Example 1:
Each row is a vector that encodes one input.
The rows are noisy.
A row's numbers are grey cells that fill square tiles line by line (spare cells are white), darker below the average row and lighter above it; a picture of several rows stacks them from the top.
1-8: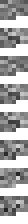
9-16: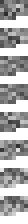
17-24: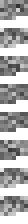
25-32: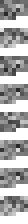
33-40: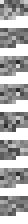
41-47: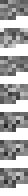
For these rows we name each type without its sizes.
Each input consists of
a point on a line.
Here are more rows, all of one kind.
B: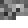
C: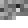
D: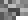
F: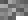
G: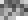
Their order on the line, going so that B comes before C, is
D, B, F, C, G.
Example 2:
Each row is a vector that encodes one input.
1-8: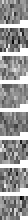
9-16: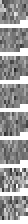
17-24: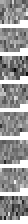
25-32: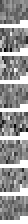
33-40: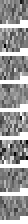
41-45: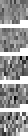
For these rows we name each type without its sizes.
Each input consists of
a point on a line.
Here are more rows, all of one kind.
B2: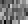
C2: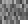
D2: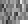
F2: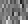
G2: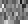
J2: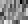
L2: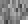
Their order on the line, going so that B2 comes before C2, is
J2, F2, G2, B2, L2, D2, C2.
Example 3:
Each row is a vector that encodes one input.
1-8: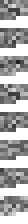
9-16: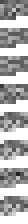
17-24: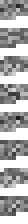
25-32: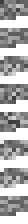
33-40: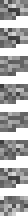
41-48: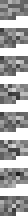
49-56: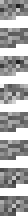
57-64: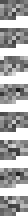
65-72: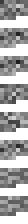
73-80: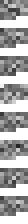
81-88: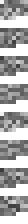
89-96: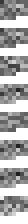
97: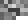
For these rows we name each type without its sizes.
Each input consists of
a point on a line.
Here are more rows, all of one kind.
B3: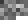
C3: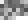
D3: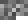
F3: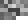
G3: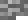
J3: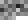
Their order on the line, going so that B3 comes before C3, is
F3, B3, D3, G3, J3, C3.
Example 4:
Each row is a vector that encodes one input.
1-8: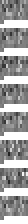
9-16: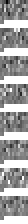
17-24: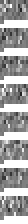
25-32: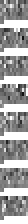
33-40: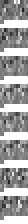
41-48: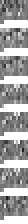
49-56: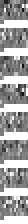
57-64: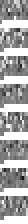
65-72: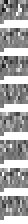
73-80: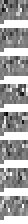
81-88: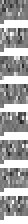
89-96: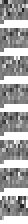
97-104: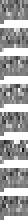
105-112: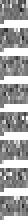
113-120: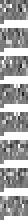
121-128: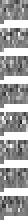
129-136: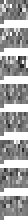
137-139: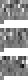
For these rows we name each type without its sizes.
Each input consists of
a label.
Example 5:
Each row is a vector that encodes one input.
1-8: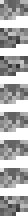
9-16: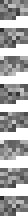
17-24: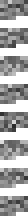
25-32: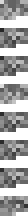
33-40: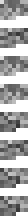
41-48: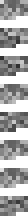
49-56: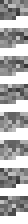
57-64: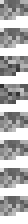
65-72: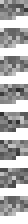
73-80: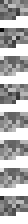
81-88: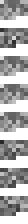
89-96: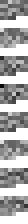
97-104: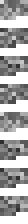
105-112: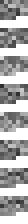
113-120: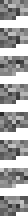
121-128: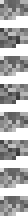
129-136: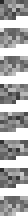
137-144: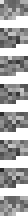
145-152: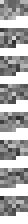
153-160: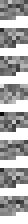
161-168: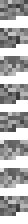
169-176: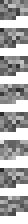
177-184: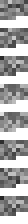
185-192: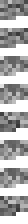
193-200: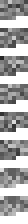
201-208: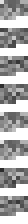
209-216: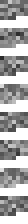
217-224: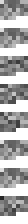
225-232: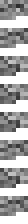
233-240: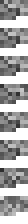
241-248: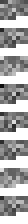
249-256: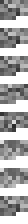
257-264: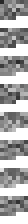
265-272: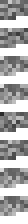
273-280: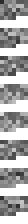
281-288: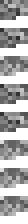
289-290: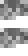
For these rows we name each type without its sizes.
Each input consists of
a point on a line.
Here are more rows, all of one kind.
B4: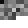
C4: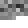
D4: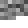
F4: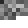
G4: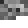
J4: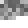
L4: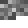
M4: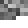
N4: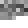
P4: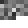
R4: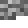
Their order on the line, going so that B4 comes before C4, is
M4, G4, F4, B4, P4, L4, R4, D4, C4, N4, J4.
